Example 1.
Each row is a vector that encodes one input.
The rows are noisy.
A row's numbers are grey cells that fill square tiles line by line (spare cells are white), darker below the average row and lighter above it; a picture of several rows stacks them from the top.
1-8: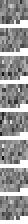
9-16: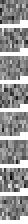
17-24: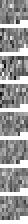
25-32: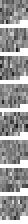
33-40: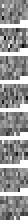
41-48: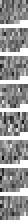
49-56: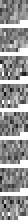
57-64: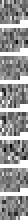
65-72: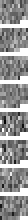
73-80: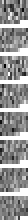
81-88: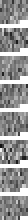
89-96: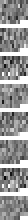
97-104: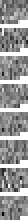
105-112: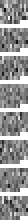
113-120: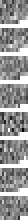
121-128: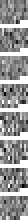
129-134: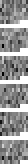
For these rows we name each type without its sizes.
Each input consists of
a label, together with either a label, or four true/false values.
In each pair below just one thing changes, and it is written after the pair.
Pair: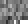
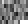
the label
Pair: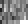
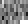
the label
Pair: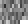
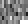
the label
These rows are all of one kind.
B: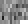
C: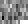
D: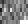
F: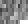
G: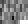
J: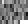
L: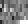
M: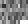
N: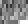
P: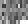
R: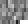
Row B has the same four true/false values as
L and P.
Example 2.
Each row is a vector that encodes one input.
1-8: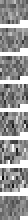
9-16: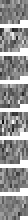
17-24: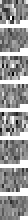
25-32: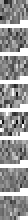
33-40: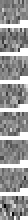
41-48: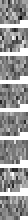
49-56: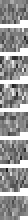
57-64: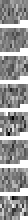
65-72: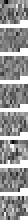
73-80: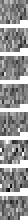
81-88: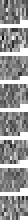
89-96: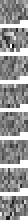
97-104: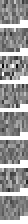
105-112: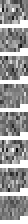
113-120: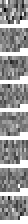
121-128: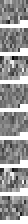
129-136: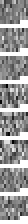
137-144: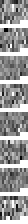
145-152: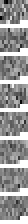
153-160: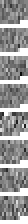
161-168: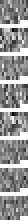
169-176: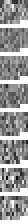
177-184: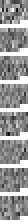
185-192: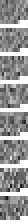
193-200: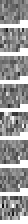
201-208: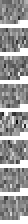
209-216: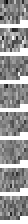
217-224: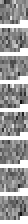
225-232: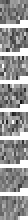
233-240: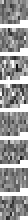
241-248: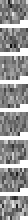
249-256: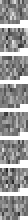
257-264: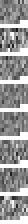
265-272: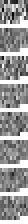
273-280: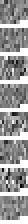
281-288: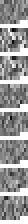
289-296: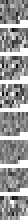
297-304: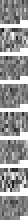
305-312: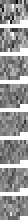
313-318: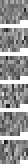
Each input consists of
either a point on a 7-point line, or a list of up to two points on a 9-point line.
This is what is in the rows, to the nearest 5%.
About 15% of them hold a point on a 7-point line. The rest are lists of up to two points on a 9-point line: a few of all rows are empty, 35% hold one and 45% two.
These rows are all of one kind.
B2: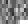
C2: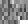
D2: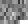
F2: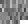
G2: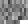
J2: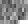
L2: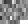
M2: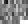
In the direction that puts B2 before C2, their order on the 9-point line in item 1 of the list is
M2, L2, D2, J2, B2, G2, F2, C2.
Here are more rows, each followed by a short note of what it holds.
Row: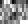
a point on a 7-point line
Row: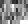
a point on a 7-point line
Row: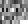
a point on a 7-point line
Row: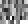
the empty list
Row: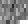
a list of two items
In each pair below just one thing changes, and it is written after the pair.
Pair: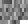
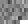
the place on the 9-point line in item 2 of the list
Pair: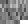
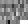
the place on the 9-point line in item 1 of the list
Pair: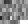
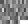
the place on the 9-point line in item 1 of the list
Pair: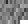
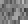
the place on the 9-point line in item 2 of the list
